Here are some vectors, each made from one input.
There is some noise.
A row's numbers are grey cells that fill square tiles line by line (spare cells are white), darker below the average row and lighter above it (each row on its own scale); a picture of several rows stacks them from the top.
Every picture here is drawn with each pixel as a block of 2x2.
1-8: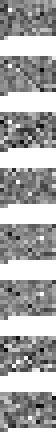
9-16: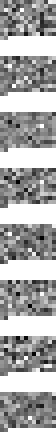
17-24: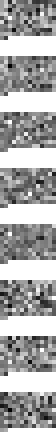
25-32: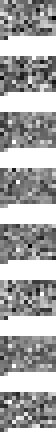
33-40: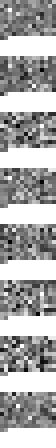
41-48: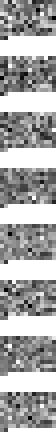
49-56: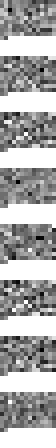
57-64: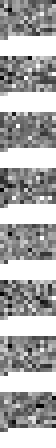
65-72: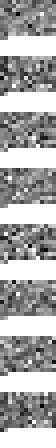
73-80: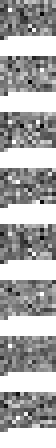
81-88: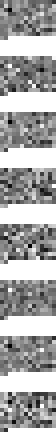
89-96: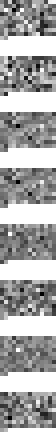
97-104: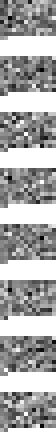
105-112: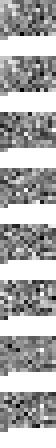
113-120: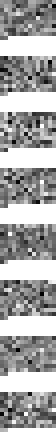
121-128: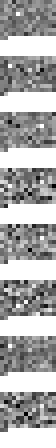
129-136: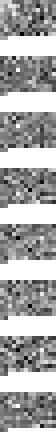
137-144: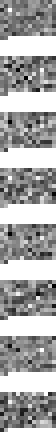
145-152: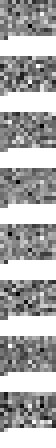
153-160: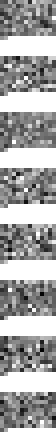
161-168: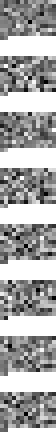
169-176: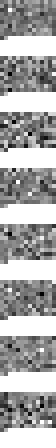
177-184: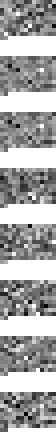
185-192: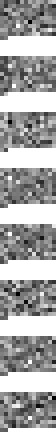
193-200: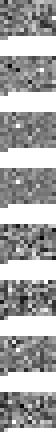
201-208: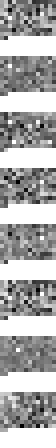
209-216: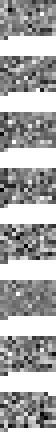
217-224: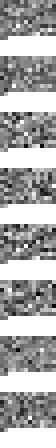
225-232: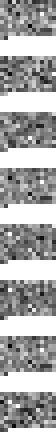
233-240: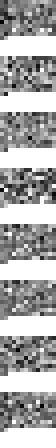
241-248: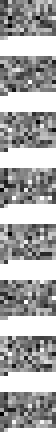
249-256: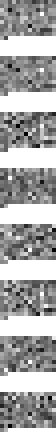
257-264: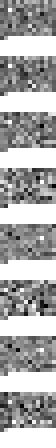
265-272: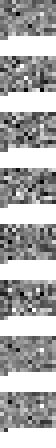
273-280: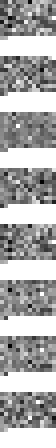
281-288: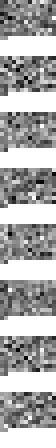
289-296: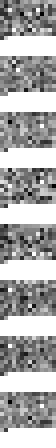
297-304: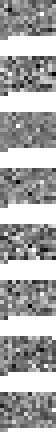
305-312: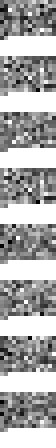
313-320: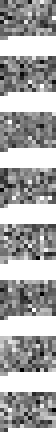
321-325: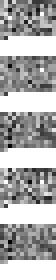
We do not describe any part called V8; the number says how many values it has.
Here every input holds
a list of up to two items, each a true/false value and a value of V8.
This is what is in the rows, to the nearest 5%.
All of them are lists of up to two items, each a true/false value and a value of V8: a few are empty, 35% hold one and 65% two.
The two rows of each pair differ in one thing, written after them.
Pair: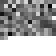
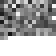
the true/false value in item 2 of the list
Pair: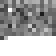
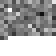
the true/false value in item 1 of the list
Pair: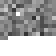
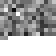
the true/false value in item 2 of the list
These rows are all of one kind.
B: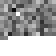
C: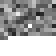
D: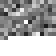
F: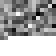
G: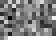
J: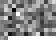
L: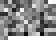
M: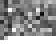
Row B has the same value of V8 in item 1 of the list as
G and J.
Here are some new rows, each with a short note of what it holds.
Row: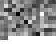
a list of one item
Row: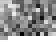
the empty list
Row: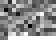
a list of one item
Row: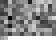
a list of two items
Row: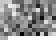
the empty list
